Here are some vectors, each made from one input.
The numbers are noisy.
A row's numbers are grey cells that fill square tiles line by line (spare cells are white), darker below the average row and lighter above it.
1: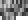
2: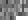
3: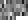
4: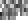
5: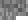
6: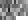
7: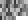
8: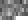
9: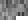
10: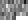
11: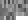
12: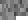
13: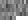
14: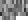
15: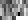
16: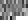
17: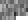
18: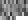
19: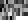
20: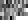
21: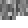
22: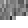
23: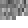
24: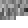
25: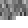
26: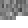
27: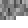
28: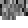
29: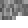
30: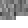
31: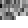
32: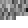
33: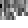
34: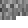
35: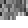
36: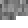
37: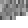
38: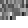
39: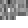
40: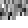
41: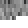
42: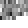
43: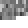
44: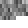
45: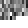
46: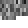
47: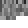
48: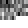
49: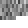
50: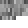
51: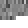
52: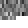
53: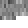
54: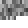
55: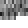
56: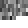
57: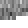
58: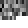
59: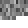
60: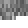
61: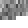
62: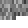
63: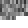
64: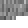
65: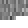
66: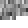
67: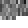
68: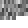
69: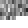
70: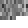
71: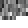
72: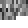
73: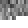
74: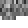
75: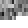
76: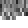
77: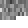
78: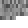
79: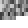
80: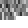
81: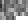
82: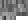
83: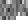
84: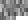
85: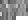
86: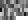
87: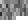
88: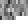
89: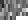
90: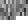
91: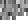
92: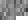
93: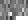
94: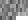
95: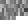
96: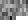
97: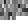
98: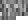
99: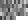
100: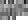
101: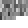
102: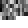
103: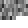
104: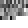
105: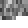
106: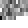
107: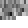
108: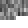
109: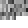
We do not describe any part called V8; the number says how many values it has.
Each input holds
a node of a 7-node tree, together with either a node of a 7-node tree, or a value of V8.
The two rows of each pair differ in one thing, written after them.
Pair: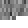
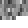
the value of V8
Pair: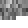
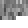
the node of the tree
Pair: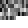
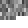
the node of the tree
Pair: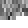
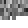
the value of V8
